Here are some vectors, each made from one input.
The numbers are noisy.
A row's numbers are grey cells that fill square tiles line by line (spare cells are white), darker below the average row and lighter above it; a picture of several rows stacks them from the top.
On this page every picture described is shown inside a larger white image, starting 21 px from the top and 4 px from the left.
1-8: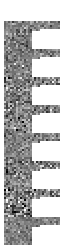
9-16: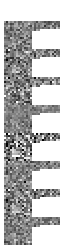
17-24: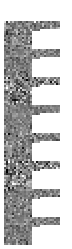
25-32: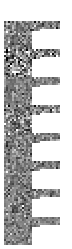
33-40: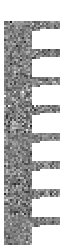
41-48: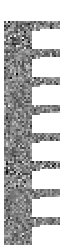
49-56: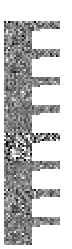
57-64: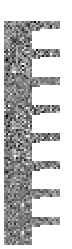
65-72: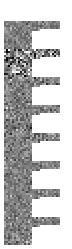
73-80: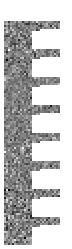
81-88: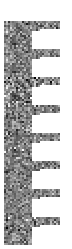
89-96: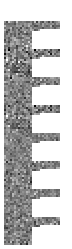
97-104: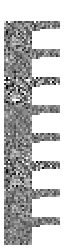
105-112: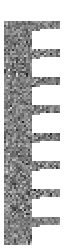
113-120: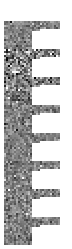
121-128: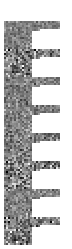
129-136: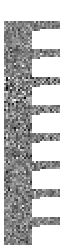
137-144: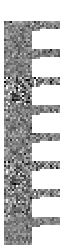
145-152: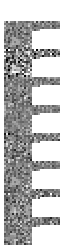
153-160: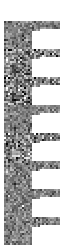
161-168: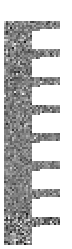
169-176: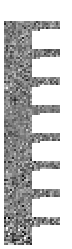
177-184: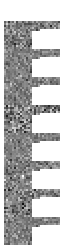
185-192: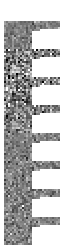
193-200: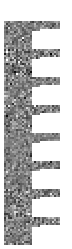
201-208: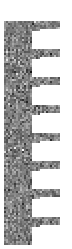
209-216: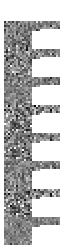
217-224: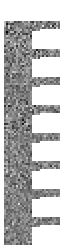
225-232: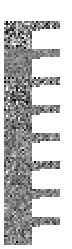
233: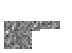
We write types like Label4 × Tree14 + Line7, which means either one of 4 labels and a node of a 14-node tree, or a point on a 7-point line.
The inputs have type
Bool × Bool × Bool × Bool + (Circle11 + Unit) × Line11 + Line6 + Line7.
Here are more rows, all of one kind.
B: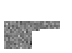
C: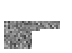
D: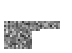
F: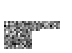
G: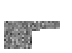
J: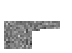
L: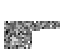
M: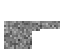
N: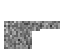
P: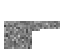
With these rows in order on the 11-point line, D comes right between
C and M.
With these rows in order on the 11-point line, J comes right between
B and F.
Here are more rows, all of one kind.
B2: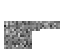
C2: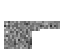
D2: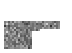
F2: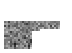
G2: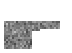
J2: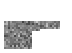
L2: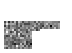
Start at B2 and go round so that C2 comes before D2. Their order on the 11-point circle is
B2, J2, F2, G2, L2, C2, D2.
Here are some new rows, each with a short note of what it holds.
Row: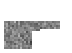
a point on an 11-point circle and a point on an 11-point line
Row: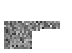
four true/false values
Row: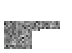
four true/false values
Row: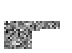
a point on a 7-point line
